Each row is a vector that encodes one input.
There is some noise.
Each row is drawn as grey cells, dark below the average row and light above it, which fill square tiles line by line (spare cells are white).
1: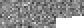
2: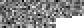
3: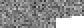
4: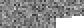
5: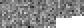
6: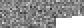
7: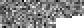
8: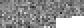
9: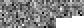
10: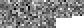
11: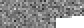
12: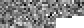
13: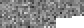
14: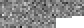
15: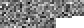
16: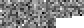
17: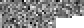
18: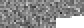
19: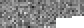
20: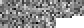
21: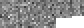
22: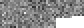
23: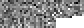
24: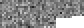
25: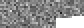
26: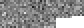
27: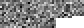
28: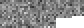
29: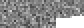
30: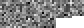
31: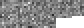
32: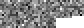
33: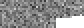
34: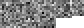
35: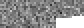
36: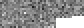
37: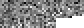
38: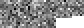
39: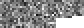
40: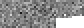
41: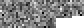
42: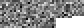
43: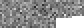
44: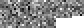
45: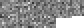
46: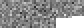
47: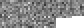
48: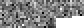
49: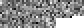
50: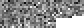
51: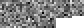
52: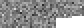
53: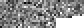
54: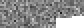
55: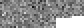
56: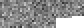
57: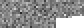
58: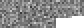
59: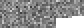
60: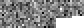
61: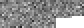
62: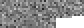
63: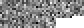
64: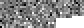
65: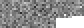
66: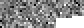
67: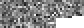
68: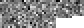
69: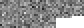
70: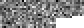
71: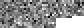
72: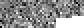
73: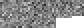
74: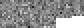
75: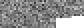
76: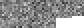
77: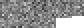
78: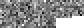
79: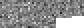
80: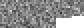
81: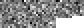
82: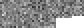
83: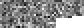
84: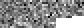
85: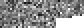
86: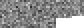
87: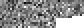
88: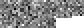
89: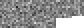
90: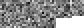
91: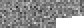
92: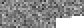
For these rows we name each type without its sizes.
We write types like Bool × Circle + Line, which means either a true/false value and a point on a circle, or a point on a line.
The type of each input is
Bool × Bool × Bool + Line + Tree.
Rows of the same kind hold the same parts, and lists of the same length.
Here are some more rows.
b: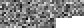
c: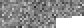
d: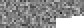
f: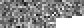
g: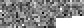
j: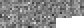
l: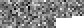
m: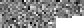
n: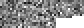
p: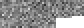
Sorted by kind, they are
b, g, l
c, d, j, p
f, m, n

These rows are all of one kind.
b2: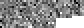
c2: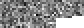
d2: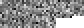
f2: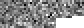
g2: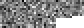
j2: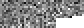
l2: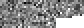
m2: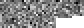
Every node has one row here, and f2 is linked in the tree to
b2 and c2.
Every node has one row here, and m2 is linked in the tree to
g2.
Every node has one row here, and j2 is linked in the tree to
c2 and l2.
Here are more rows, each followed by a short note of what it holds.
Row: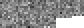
three true/false values
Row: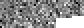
a node of a tree
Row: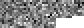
a node of a tree
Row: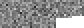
three true/false values
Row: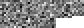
a point on a line
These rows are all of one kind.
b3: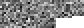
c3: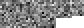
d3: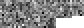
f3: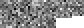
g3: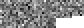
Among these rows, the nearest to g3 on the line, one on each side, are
d3 and f3.
